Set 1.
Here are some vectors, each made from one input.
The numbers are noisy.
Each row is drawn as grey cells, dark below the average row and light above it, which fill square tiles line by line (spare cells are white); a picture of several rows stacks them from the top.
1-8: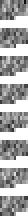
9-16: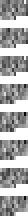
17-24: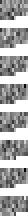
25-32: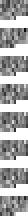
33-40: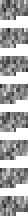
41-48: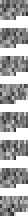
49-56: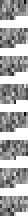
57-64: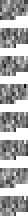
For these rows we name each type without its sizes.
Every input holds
a point on a line and a true/false value.
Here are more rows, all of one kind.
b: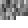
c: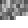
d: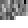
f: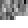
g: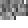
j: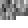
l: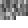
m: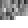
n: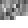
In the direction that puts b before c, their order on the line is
j, b, l, c, g, n, m, f, d.
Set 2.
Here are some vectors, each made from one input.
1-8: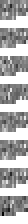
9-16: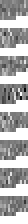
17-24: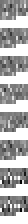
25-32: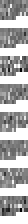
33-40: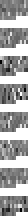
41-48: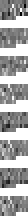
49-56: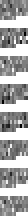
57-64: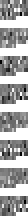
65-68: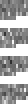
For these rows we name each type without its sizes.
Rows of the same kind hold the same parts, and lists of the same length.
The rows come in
2 kinds.
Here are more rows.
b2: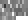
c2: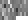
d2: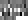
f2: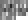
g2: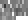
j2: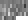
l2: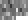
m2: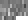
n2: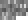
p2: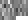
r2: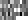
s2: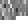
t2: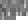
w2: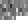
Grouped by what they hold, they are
b2, c2, f2, g2, j2, l2, m2, n2, p2, s2, t2, w2
d2, r2

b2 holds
three true/false values.
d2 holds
a node of a tree.
